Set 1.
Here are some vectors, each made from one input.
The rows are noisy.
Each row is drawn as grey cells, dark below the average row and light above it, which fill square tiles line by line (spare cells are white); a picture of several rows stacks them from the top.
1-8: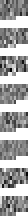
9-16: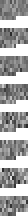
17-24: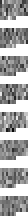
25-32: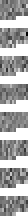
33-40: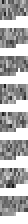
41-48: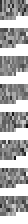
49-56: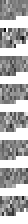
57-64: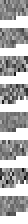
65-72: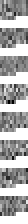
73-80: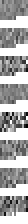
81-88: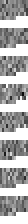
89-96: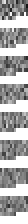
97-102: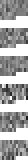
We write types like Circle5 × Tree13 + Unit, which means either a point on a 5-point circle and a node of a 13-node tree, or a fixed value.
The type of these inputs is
Bool × Label10 × Tree8.
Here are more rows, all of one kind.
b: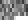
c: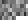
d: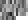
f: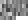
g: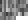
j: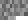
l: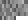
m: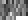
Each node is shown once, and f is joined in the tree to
c, j and l.
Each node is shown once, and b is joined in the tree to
j.
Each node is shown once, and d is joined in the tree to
l.
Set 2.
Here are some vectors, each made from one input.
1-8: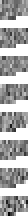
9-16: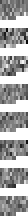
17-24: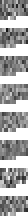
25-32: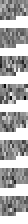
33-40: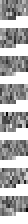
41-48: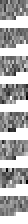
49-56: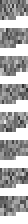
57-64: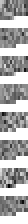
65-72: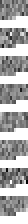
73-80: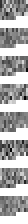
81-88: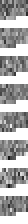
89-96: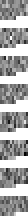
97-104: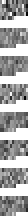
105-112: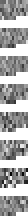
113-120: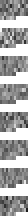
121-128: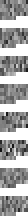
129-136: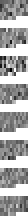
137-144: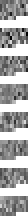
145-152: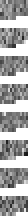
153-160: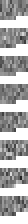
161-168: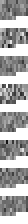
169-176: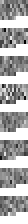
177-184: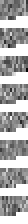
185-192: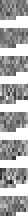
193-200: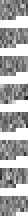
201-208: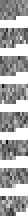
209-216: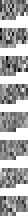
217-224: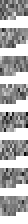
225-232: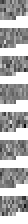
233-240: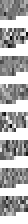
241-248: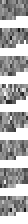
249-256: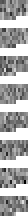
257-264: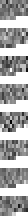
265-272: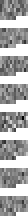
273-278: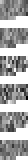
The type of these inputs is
Label10 × (Label10 + Tree16).
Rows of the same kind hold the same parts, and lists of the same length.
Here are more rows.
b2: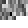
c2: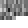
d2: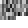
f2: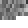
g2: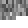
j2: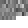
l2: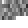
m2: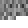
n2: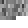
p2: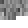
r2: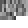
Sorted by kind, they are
b2, d2, f2, g2, m2, n2, p2, r2
c2, j2, l2

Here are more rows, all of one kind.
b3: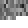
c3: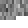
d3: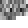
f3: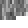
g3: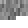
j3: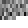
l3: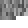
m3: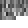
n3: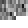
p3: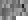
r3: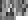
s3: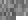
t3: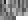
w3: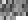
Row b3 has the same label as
l3, n3, p3 and w3.
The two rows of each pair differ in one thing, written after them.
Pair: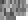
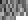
the label
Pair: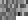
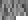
the node of the tree
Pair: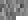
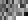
the label
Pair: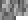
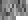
the label
